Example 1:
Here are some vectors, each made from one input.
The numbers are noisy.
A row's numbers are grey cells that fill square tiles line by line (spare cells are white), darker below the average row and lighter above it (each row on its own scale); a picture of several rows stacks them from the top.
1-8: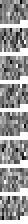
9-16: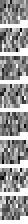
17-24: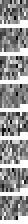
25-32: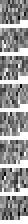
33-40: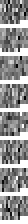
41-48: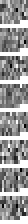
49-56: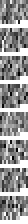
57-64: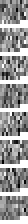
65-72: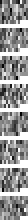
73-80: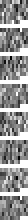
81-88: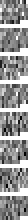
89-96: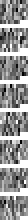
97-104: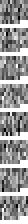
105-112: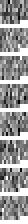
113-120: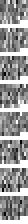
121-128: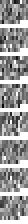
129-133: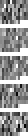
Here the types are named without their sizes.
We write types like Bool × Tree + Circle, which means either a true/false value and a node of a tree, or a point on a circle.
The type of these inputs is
Bool × Line × Tree.
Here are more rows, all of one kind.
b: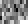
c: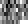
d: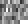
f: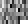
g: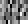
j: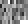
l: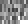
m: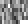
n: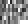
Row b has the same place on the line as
f, g and m.
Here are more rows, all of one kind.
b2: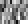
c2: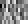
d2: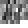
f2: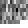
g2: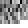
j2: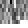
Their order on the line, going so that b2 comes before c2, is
d2, b2, g2, f2, c2, j2.
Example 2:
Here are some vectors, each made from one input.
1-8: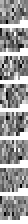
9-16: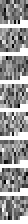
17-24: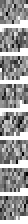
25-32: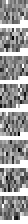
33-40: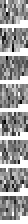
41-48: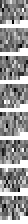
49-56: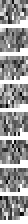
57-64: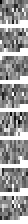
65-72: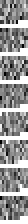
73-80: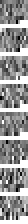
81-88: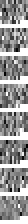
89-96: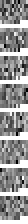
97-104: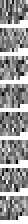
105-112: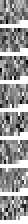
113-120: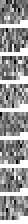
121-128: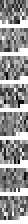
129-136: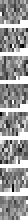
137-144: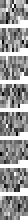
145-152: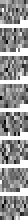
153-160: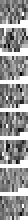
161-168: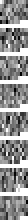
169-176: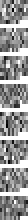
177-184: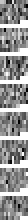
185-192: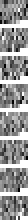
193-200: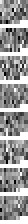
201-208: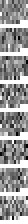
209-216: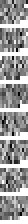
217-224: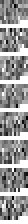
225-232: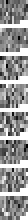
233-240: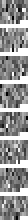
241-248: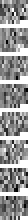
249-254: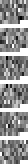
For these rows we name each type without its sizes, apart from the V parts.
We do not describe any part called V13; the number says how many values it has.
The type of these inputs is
Bool × Bool × Bool × Bool × V13 + Label.
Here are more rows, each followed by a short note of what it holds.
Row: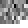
four true/false values and a value of V13
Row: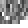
a label
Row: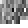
a label
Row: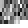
a label
